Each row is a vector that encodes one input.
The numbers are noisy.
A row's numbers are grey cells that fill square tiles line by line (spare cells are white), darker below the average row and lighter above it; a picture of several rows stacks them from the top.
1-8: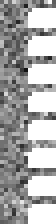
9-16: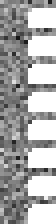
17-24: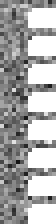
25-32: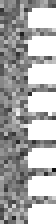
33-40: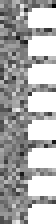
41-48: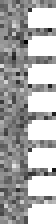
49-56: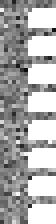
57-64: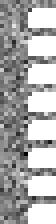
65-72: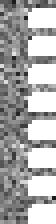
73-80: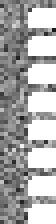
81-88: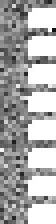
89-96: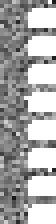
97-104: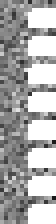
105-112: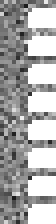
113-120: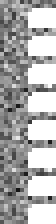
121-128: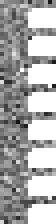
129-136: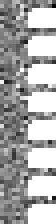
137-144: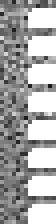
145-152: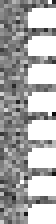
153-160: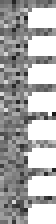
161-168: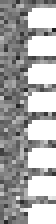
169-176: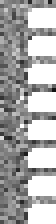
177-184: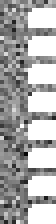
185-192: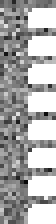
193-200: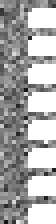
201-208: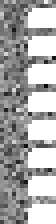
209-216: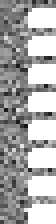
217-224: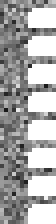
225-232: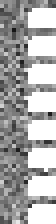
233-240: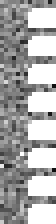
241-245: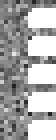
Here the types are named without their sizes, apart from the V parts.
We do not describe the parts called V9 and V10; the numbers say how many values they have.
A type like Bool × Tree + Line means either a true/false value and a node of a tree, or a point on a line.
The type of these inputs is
(Bool × (Circle + V9) + Line × Line) × V10.
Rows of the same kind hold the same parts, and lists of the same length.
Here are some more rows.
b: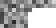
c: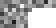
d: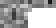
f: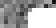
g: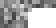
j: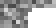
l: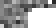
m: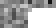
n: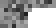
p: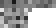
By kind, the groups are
b, c, g, l
d, n, p
f, j, m

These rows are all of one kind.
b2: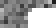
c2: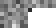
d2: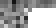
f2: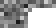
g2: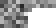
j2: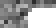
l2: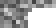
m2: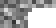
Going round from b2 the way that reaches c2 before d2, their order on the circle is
b2, c2, g2, j2, f2, d2, l2, m2.
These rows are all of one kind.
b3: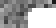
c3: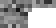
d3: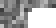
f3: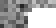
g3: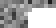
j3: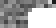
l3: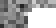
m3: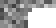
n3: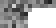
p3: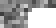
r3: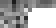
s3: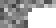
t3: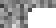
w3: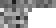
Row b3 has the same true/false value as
n3, p3, t3 and w3.
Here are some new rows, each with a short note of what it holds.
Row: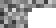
a point on each of two lines and a value of V10
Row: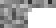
a true/false value, a value of V9 and a value of V10
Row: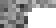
a true/false value, a value of V9 and a value of V10
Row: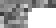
a point on a circle, a true/false value and a value of V10
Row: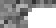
a point on a circle, a true/false value and a value of V10
